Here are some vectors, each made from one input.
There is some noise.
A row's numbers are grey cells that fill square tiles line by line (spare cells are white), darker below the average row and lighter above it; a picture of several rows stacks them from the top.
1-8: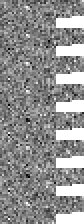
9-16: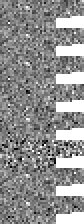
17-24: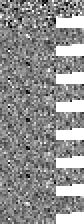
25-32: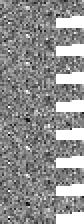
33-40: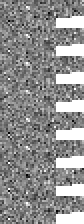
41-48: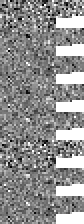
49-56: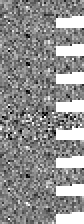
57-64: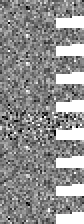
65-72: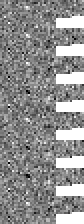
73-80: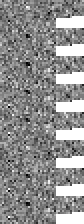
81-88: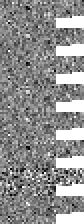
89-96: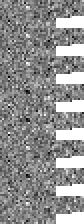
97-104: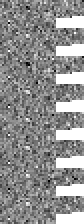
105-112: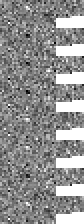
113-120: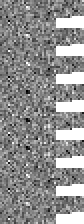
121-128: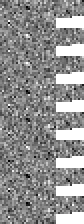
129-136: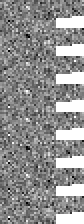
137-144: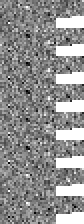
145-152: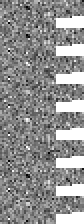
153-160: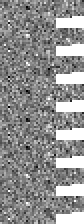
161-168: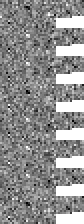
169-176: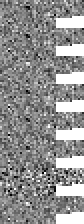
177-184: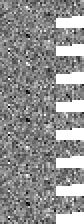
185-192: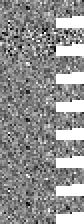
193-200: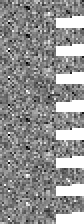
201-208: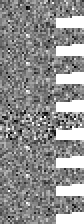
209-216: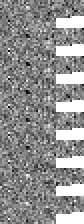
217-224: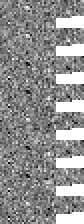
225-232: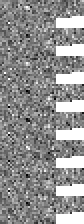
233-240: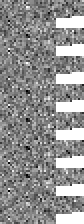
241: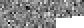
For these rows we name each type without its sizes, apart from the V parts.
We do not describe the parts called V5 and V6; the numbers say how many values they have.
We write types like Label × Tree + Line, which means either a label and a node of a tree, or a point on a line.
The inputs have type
Bool × Line × V6 + (Tree + Unit) × V5.
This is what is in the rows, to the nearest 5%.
About 50% of them hold a point on a line, a true/false value and a value of V6. The rest hold a value of V5, together with either a fixed value, or a node of a tree.
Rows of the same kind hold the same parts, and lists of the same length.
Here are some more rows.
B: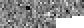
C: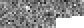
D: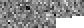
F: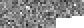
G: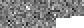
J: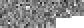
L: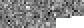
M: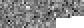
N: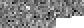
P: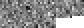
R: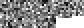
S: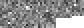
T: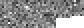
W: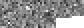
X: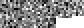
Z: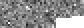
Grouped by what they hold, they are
B, D, P, R, X
C, F, J, S, T, W, Z
G, L, M, N

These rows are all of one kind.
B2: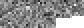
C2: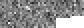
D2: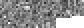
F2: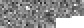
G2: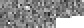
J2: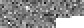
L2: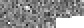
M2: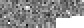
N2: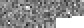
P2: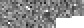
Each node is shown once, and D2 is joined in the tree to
M2.
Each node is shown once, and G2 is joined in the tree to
C2 and L2.
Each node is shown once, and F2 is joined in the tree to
B2 and N2.
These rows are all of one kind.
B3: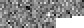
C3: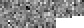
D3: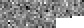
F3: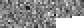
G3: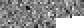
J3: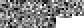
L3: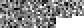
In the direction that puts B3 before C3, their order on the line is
F3, G3, B3, J3, C3, D3, L3.
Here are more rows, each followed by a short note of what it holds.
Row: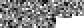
a point on a line, a true/false value and a value of V6
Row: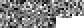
a point on a line, a true/false value and a value of V6
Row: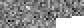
a value of V5
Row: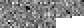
a point on a line, a true/false value and a value of V6
